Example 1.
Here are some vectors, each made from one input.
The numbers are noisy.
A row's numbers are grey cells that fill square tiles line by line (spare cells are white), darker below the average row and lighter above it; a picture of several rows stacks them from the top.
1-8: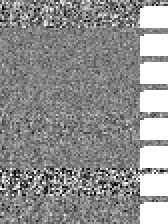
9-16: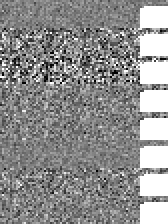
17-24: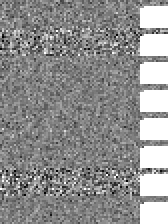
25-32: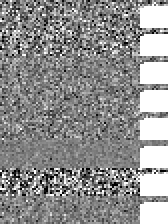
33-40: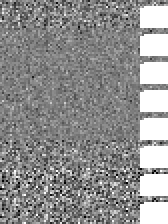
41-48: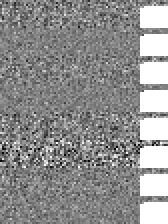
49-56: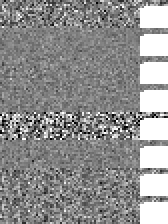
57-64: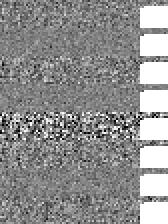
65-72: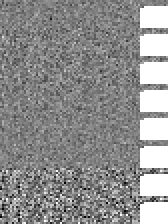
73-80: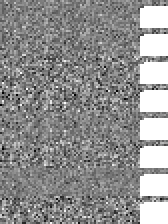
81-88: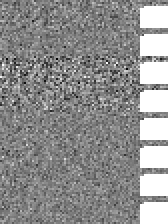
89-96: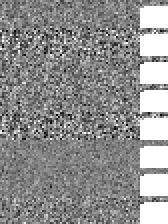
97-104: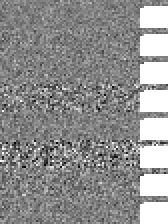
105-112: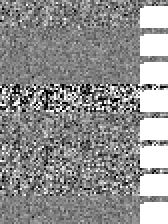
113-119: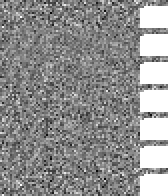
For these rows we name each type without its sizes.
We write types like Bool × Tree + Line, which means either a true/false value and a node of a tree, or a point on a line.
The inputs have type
Tree + Unit.
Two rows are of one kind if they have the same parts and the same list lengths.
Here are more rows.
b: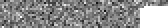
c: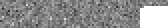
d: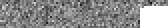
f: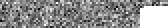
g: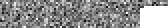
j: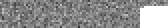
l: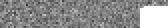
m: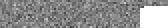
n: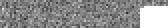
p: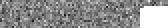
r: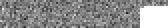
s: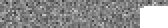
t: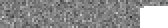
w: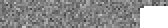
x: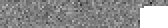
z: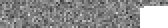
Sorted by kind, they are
b
c, d, f, g, j, l, m, n, p, r, s, t, w, x, z

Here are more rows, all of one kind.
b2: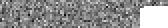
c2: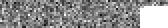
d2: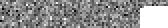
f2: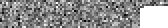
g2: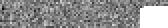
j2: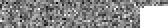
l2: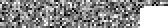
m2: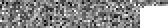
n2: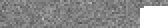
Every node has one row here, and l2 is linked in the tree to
n2.
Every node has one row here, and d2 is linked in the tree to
c2.
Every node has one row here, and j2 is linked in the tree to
m2.
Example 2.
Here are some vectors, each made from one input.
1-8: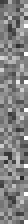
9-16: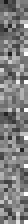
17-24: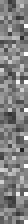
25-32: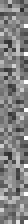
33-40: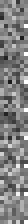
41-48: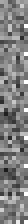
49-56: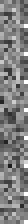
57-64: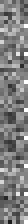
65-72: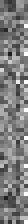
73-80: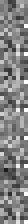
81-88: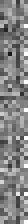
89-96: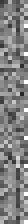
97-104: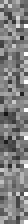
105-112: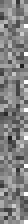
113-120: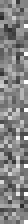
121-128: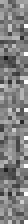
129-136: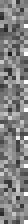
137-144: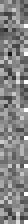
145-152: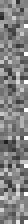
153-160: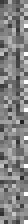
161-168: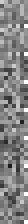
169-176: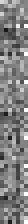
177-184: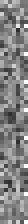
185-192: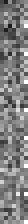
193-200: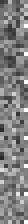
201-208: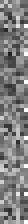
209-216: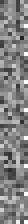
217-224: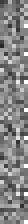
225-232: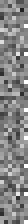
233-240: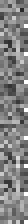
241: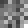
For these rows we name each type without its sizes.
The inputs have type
Circle.
